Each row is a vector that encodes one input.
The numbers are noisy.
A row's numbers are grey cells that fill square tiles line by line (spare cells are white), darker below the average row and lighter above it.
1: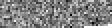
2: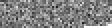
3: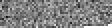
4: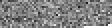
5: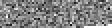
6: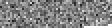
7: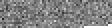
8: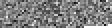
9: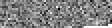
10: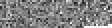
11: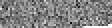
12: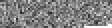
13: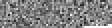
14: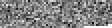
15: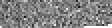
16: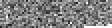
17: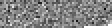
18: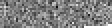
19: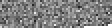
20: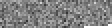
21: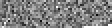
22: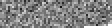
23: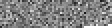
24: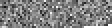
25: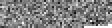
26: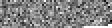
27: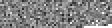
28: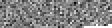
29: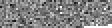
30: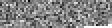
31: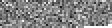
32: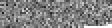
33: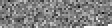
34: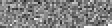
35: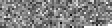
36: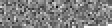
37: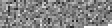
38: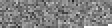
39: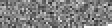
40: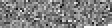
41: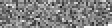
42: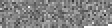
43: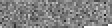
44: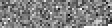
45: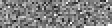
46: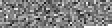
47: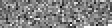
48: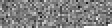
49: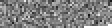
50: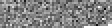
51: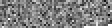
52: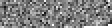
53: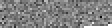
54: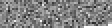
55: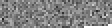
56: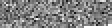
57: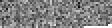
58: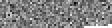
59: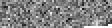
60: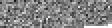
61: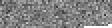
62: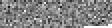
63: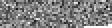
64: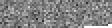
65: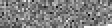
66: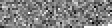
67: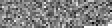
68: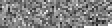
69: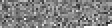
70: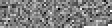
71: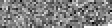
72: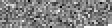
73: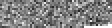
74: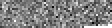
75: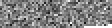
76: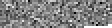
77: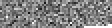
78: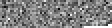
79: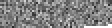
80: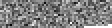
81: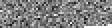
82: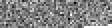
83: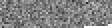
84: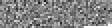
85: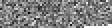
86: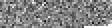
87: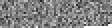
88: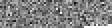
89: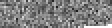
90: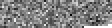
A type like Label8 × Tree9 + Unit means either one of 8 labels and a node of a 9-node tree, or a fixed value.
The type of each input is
Line3 × Line3.
